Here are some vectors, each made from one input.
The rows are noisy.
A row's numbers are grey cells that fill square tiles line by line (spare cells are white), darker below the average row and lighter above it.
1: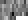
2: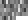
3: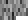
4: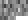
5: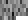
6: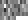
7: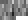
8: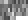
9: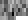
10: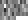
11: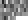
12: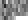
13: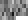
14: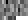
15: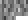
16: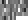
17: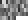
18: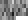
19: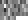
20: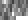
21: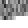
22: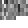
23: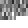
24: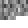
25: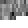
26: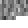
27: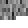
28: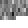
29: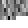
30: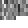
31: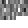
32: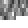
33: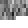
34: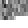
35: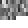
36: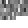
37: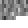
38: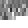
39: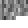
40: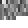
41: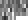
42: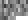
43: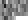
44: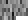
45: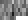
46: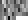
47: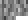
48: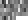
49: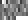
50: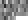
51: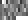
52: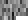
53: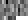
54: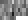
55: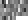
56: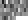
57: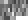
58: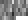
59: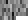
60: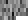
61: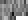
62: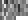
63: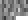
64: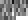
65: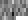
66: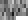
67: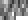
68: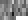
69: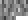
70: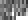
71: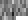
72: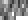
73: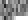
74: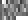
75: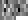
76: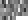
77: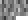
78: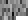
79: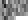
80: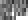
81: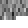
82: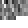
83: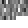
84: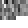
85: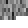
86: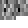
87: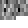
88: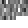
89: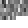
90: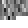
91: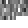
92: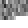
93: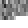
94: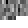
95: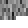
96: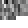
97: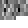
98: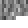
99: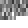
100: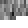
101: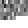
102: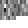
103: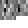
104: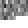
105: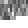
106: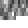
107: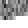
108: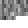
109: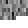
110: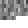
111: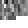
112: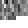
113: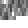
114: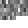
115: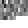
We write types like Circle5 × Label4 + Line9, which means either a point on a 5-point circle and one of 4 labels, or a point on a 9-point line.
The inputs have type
Bool × (Line8 + Tree8).
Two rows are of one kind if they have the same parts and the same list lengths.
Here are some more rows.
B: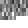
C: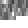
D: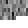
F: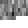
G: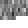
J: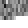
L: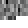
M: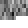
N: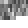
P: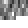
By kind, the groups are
B, C, L, N, P
D, F, G, J, M

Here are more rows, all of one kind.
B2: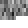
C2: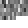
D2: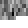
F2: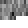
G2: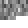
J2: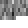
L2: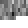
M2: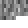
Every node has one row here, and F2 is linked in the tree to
C2.
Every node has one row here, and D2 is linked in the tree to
B2.
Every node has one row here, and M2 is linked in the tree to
G2.
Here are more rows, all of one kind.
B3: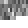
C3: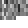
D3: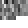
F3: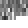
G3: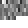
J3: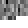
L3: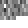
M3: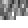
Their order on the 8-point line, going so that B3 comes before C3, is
M3, G3, B3, L3, F3, C3, D3, J3.
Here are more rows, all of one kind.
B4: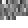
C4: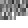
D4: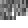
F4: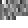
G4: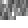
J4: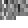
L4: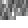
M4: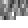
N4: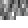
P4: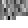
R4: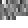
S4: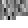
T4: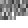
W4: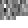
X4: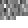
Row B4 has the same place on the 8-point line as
F4, G4, L4 and R4.
